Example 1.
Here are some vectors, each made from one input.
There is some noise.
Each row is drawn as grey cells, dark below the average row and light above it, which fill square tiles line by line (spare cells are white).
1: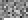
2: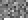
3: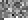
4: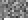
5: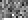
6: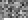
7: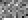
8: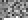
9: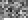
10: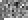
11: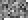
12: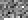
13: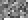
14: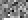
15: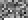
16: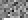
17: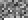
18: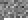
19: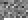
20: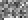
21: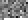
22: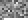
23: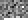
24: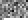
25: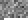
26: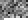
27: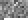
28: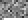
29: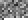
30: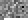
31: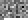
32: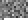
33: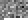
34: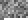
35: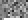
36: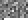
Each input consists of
three true/false values.
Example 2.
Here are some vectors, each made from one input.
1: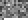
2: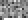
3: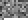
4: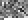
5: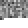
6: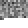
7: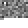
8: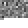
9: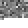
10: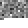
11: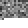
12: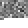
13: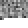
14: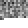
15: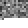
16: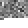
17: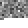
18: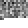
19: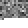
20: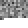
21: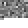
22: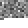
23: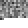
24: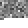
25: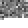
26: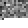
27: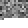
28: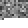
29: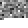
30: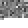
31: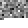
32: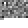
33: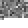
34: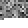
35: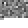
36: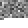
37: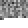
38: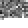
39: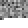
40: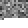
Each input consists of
one of 4 labels.
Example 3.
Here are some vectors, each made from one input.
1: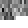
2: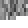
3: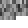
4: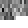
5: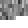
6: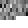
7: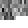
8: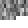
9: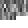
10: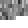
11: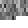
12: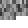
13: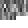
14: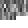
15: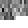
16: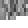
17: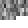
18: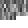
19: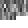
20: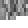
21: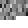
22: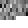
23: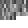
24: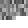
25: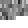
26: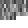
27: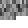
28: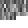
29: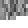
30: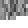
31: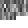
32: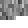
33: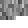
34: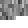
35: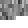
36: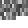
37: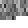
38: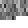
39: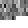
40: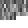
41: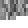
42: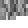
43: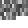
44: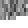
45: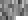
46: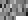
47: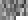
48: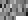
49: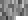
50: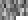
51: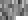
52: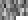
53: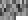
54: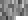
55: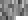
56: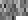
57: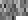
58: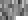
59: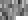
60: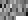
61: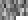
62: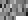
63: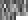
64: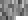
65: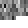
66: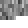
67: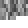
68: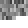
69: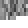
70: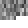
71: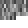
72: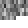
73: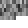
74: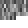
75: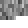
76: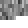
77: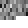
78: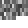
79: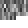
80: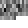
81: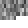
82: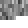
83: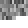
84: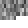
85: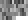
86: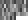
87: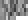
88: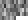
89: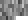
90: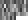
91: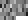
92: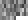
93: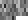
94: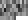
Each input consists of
a point on a 10-point line.
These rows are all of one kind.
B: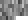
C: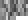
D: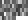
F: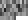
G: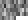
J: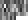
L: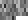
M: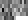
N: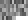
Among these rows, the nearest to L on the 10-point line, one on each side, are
G and M.
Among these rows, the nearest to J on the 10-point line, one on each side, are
F and N.
